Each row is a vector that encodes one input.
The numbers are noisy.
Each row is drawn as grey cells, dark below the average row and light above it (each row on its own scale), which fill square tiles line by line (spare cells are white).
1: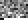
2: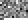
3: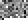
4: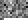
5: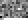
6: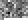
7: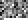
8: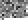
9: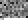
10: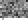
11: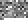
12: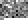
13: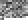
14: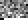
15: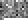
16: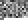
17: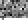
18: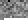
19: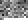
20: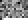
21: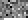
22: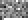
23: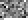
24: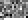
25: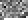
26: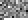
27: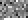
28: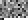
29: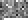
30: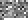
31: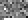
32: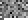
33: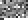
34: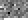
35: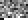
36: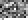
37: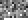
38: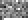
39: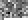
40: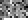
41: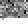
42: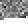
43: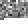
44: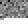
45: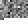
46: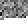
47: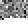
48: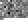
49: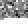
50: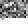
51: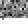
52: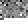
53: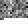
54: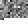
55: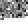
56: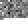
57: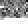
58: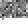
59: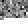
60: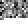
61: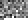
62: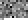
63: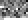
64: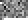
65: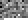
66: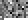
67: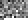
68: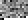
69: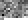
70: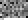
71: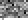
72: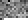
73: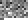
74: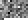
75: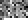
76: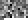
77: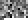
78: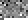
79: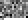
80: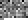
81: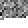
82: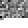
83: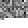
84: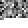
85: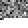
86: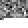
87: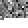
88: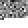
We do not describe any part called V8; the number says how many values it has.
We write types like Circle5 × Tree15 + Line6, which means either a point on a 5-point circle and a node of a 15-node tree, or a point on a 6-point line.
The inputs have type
Bool × Label7 × V8.
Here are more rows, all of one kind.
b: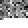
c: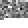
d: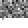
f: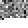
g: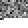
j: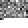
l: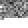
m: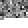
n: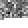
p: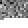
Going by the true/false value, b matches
g, j and p.
